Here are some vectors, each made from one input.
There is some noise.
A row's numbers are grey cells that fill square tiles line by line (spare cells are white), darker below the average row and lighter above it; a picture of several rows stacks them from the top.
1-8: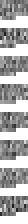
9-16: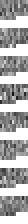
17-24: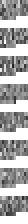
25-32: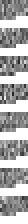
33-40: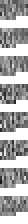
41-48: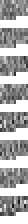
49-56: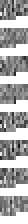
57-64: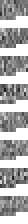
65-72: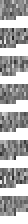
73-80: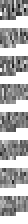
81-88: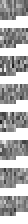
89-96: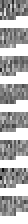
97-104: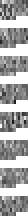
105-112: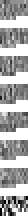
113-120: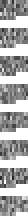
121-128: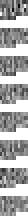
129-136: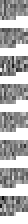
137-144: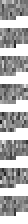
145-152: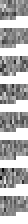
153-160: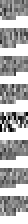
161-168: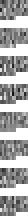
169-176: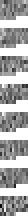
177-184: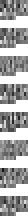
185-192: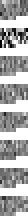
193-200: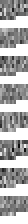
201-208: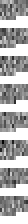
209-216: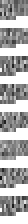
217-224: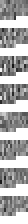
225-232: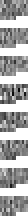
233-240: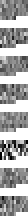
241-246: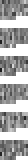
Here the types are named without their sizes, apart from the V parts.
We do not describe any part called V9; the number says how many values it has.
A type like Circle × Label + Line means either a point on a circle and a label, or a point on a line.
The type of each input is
List(Bool × V9).
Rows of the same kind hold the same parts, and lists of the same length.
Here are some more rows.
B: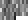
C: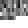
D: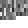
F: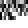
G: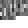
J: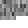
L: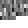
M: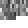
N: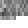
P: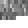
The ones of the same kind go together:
B, J, M, N
C, D, G, L
F
P

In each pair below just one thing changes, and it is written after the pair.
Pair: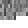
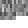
the value of V9 in item 1 of the list
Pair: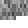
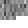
the true/false value in item 1 of the list
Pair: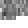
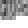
the true/false value in item 1 of the list
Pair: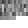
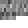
the true/false value in item 1 of the list
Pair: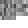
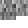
the true/false value in item 1 of the list
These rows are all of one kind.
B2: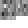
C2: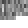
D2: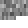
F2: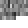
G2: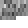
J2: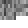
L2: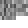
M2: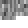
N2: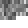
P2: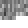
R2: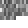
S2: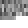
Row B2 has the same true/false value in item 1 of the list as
D2, F2, G2 and R2.
